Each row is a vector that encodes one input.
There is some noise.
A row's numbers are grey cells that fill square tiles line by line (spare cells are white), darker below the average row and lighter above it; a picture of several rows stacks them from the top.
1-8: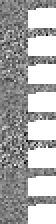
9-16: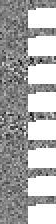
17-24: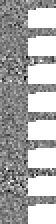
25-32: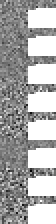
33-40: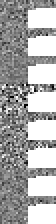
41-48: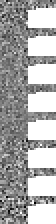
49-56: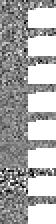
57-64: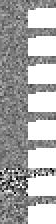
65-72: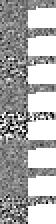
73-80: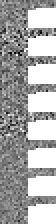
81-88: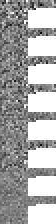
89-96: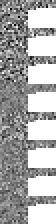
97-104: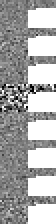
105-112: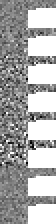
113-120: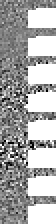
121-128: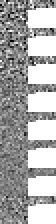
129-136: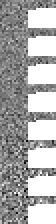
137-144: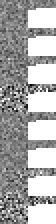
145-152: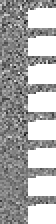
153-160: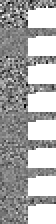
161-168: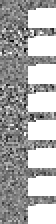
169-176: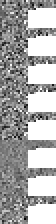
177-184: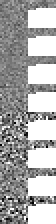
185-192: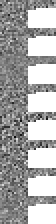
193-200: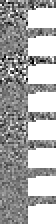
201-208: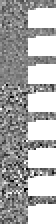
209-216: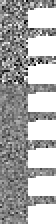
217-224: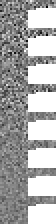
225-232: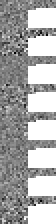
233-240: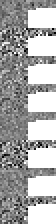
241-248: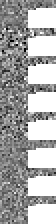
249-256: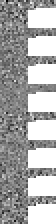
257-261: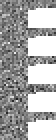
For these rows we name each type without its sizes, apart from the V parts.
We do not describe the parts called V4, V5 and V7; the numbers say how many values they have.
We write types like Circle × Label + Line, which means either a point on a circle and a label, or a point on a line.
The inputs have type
(Bool × Circle + V5) × Tree × V4 × V7.
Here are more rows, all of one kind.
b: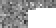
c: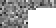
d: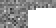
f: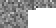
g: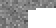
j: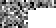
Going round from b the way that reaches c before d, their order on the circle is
b, c, j, f, d, g.
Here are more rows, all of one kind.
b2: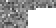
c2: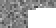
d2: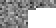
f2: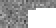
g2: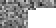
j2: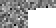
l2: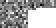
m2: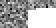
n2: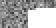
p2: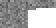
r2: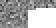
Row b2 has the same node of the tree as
l2, m2, p2 and r2.
